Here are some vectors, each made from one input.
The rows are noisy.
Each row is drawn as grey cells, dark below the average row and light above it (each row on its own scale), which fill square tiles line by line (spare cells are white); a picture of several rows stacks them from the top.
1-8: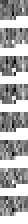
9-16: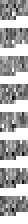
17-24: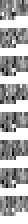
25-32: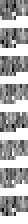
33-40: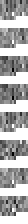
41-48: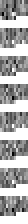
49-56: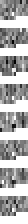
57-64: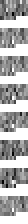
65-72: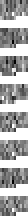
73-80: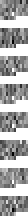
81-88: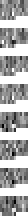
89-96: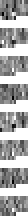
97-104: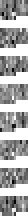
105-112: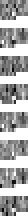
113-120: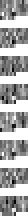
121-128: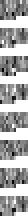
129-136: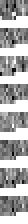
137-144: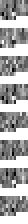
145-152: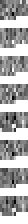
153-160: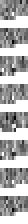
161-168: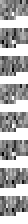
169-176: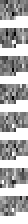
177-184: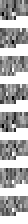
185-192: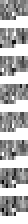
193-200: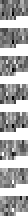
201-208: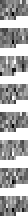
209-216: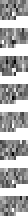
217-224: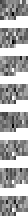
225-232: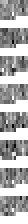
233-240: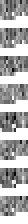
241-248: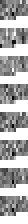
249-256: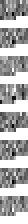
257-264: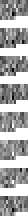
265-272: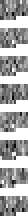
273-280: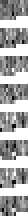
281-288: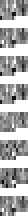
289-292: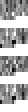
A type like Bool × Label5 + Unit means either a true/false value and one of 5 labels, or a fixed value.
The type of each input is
Bool × Bool × Bool × Bool.
